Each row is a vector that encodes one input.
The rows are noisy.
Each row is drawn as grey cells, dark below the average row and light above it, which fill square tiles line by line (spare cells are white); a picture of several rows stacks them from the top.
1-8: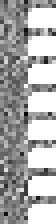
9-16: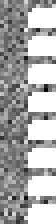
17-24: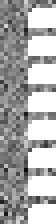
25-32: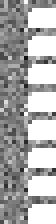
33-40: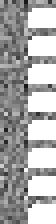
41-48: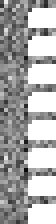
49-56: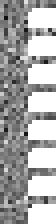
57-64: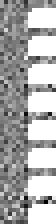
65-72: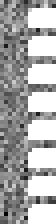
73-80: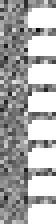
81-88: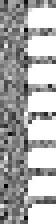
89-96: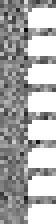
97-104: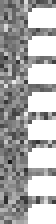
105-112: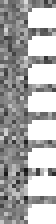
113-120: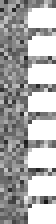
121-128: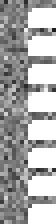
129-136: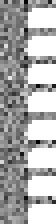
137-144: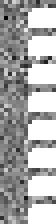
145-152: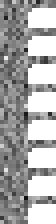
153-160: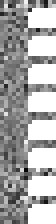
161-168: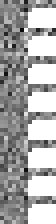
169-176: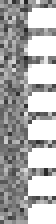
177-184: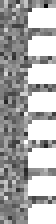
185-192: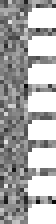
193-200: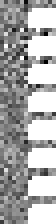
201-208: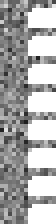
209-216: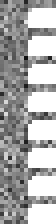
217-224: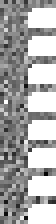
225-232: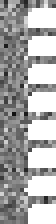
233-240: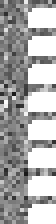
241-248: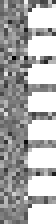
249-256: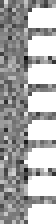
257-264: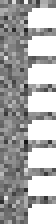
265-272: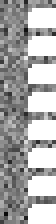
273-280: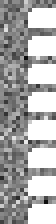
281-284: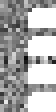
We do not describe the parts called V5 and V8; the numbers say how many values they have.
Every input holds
either one of 6 labels and a value of V5, or a node of a 10-node tree, a true/false value and a value of V8.
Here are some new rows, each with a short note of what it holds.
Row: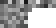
one of 6 labels and a value of V5
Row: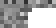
one of 6 labels and a value of V5
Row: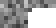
a node of a 10-node tree, a true/false value and a value of V8
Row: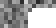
a node of a 10-node tree, a true/false value and a value of V8
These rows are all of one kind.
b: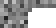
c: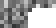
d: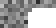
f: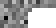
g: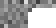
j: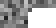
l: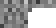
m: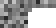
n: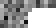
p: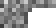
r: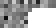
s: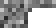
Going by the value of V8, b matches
d, f and l.
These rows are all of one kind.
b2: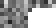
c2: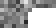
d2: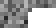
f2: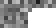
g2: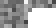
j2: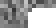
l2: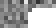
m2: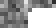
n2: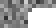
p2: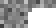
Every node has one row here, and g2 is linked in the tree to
m2.
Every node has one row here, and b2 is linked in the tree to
f2.
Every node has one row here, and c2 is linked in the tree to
m2.
